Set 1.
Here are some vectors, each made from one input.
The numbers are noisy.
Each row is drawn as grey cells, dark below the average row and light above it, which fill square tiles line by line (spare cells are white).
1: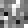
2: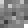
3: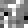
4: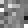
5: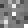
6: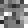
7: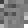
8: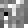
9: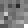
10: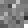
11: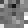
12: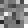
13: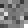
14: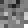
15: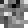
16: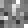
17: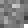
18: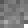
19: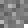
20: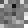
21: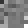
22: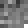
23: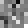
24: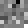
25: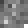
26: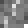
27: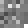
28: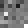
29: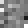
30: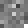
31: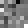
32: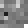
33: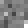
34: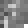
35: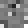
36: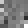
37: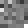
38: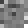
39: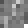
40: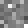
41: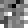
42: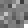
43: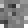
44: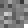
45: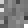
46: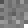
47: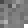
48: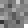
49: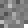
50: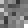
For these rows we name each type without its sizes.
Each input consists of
a point on each of two lines and a true/false value.
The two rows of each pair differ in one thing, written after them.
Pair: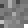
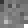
the place on one of the two lines
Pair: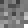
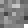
the true/false value
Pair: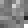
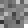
the place on one of the two lines
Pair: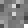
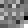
the true/false value
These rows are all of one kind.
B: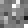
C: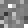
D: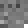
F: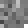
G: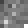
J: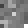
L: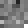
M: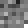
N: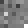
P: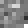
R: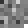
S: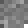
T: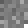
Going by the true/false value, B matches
F and P.
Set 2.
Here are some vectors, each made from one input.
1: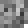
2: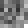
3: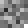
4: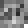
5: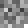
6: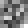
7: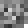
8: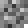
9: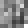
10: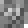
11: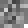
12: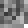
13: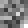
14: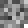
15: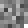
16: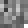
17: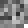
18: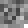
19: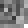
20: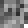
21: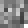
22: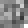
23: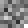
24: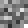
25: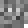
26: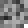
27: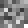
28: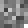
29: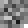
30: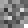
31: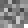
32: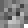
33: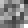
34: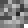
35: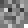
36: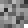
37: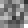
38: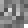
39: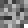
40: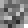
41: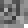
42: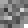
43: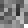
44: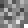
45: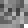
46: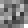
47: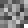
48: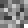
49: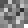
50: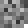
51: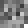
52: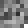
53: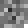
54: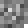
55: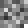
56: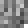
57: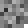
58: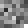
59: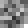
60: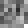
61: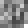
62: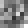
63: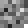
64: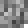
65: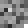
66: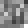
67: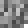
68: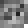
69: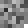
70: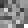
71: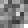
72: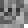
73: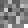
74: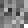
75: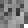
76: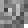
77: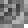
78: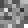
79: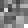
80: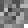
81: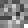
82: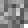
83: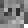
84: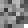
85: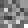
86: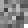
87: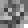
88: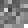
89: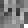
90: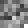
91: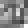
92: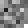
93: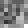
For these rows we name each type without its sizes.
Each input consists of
a point on a circle and a true/false value.
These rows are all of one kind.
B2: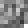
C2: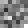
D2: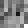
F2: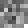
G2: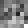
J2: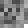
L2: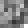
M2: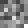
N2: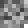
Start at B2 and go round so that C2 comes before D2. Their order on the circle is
B2, L2, F2, J2, C2, D2, G2, M2, N2.
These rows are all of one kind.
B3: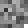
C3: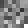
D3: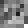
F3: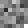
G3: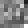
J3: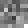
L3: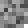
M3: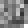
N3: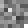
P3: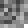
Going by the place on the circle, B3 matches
D3, F3 and L3.
